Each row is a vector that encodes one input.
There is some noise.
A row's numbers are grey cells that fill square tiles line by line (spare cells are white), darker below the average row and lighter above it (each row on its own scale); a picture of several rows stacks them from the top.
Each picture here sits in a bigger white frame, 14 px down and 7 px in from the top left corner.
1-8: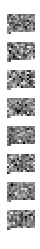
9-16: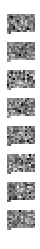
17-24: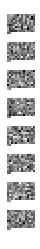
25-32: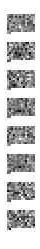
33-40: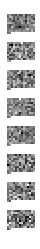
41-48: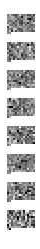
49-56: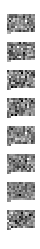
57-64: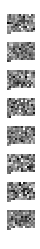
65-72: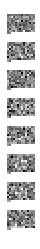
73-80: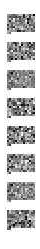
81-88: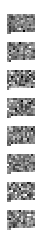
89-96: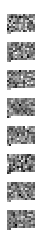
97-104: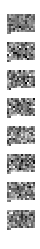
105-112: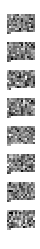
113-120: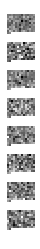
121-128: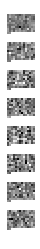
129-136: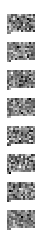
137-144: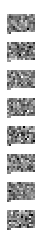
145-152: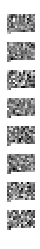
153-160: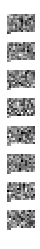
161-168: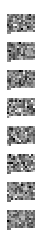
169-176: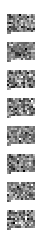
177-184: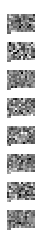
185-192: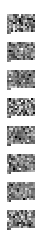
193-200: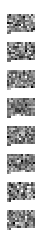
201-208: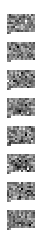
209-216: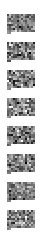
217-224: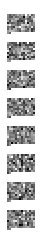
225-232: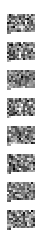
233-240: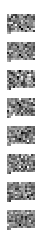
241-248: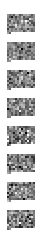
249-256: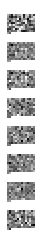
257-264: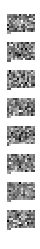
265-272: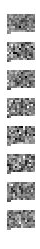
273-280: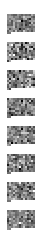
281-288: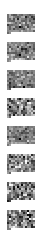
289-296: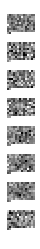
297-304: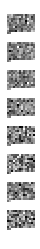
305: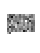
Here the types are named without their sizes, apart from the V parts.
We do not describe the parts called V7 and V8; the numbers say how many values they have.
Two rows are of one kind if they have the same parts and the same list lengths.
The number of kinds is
4.
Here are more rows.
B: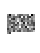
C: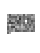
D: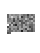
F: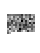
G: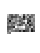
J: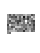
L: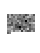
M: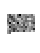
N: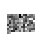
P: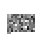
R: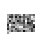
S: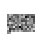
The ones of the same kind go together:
B, C, G, J, R
D, F, L
M, N
P, S

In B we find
a point on a line, a value of V7 and a value of V8.
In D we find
a point on a circle, a point on a line and a value of V7.
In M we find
a point on each of two lines and a value of V8.
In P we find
a point on a circle and a point on each of two lines.
